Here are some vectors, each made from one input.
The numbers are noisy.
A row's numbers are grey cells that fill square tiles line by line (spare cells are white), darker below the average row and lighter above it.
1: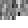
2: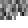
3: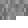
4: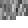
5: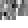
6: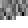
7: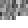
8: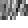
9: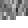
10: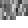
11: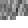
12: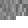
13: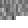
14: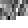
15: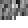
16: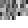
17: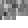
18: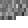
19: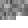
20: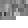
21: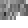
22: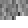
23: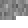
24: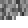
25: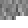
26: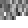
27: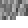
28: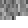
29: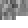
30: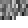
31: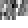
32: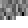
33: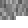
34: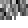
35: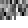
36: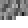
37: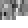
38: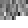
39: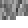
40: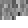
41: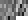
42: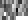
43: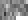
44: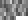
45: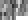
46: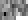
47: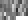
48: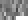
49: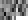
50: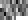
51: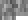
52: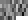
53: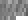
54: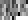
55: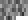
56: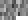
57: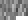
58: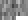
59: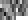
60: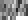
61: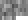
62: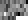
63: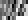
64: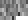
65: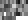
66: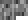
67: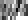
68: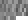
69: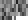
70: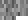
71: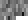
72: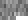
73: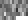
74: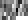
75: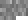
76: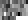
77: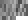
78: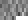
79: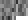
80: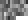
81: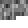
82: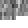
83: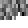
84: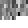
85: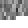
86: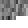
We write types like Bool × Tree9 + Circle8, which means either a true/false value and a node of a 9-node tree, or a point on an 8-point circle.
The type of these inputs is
Circle9 × Tree9 + Label6.
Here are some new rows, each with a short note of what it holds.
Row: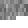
a point on a 9-point circle and a node of a 9-node tree
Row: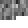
one of 6 labels
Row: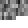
one of 6 labels
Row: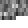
one of 6 labels
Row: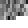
one of 6 labels
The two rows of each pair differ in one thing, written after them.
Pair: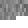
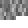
the node of the tree
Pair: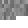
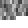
the place on the 9-point circle
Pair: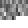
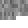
the place on the 9-point circle
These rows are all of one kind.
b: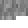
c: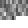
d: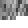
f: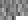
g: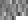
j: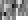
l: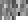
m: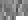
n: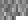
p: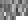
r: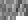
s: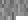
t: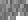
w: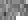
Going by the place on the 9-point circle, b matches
c, d and g.
